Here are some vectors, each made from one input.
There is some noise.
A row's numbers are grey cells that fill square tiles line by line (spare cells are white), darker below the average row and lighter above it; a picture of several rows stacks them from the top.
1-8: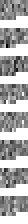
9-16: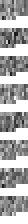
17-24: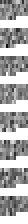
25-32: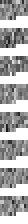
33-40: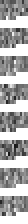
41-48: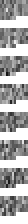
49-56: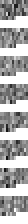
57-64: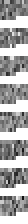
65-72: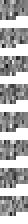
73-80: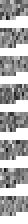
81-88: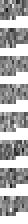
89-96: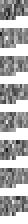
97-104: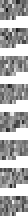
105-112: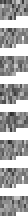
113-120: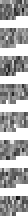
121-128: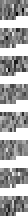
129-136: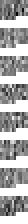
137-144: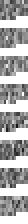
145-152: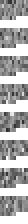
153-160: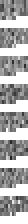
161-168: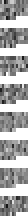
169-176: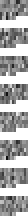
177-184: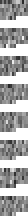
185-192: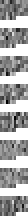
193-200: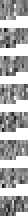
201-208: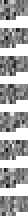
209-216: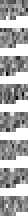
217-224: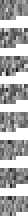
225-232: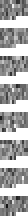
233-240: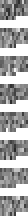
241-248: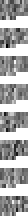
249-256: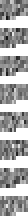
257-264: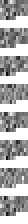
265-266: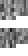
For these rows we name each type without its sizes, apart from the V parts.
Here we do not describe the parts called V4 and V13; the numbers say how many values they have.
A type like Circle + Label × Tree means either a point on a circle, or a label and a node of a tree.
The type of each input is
(Bool × V13 + Tree) × V4.
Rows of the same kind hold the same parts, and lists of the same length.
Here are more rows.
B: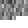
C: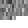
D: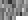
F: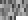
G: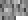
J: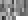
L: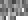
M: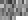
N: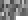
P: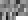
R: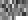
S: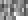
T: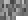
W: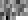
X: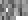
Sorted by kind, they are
B, C, D, F, G, J, L, M, N, S, T, X
P, R, W

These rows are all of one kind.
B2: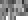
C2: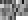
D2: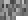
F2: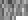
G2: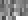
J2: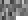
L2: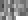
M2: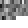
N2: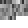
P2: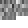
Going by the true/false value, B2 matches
C2, F2 and N2.
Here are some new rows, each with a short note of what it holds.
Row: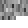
a true/false value, a value of V4 and a value of V13
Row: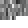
a node of a tree and a value of V4
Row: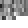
a true/false value, a value of V4 and a value of V13
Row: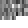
a node of a tree and a value of V4
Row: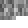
a true/false value, a value of V4 and a value of V13
